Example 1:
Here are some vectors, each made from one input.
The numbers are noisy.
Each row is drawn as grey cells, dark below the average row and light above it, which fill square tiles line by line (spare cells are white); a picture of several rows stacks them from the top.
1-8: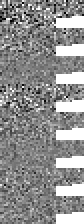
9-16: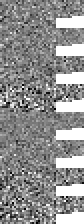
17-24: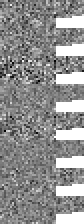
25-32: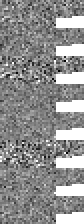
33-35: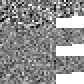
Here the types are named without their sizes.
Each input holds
either a label, or a point on a line.
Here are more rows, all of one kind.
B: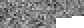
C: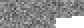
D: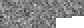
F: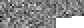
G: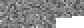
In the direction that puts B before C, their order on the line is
D, F, B, G, C.
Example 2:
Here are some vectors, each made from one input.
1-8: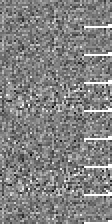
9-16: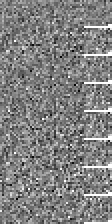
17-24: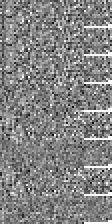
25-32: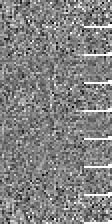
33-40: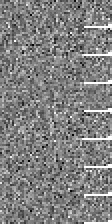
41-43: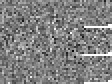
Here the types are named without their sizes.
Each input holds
a true/false value, together with either a point on a circle, or a fixed value.
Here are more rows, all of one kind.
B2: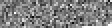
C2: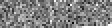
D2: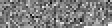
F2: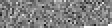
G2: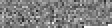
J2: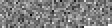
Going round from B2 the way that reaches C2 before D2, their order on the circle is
B2, C2, F2, G2, J2, D2.
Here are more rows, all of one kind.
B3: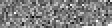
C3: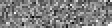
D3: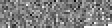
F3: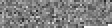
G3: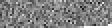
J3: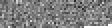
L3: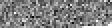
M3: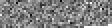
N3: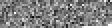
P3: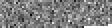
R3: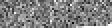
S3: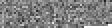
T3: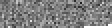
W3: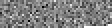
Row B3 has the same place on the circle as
C3, L3 and N3.
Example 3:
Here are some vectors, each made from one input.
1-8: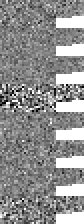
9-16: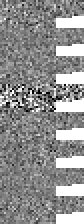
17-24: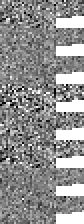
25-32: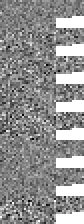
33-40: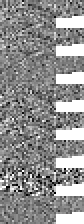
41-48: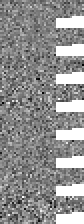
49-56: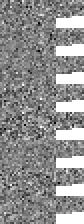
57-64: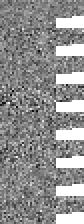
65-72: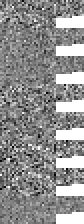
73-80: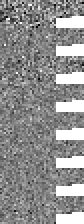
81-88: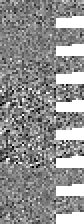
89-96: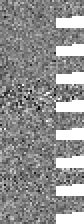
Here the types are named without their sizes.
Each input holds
a label, together with either a fixed value, or a node of a tree.
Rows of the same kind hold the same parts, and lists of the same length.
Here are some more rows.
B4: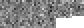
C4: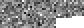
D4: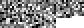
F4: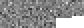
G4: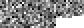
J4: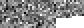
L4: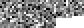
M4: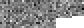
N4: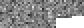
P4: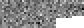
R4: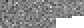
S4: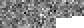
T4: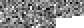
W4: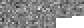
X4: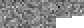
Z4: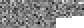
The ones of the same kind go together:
B4, C4, J4, M4, P4, S4, Z4
D4, F4, G4, L4, N4, R4, T4, W4, X4

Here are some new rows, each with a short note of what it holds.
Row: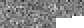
a label and a node of a tree
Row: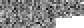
a label
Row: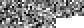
a label
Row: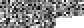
a label
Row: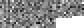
a label
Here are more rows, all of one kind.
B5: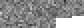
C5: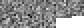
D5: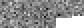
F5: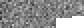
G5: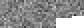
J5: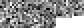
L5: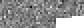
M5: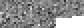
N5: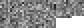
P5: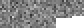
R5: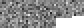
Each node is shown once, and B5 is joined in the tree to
M5.
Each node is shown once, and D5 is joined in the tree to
R5.
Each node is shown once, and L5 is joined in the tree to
C5 and G5.
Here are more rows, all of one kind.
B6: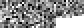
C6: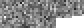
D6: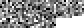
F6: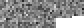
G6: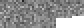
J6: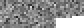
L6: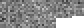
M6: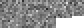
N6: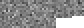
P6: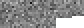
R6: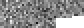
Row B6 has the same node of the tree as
F6, J6 and N6.
